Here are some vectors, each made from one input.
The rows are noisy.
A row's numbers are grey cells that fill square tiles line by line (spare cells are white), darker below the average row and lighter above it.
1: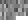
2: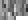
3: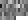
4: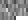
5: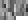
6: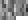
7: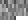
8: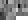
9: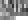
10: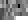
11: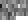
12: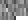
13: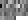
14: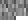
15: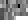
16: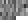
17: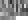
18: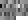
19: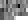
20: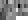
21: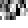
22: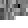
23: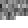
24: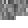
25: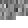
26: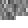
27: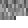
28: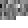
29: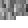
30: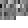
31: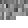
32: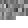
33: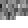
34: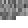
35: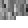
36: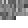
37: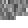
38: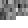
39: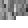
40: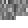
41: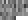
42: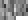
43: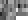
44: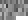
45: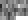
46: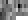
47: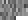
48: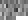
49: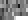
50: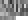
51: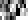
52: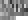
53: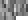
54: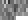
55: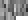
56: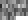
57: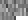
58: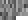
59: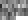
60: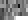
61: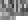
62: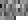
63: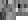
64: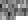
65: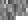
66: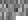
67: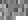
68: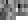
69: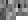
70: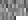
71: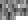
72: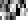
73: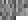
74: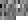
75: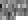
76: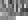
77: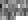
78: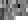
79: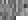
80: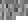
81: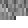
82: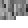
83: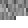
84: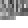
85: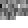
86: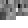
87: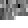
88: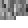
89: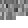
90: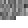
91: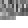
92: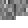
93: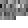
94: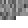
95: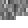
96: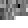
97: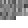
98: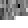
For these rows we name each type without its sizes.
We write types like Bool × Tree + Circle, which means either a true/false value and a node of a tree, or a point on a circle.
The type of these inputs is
Bool × Label + Unit.
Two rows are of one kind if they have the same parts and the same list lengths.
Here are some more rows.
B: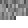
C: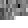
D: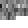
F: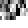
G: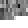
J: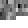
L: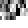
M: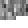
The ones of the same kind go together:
B, C, D, G, J, M
F, L

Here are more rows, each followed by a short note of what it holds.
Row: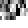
a fixed value
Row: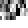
a fixed value
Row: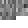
a label and a true/false value
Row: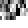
a fixed value
